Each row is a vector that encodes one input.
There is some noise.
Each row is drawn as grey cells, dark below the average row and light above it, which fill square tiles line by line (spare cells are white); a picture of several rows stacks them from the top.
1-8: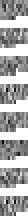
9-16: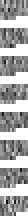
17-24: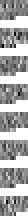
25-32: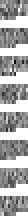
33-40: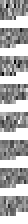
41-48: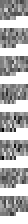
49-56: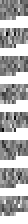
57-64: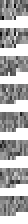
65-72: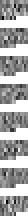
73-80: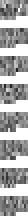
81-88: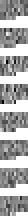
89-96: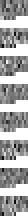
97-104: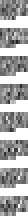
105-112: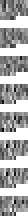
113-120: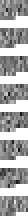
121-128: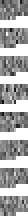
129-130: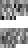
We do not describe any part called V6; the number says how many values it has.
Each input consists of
one of 5 labels, together with either a fixed value, or a node of a 7-node tree, a true/false value and a value of V6.
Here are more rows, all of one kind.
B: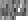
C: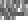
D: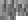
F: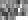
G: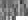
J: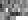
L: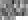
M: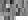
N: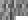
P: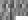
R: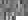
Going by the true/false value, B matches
D, G and R.
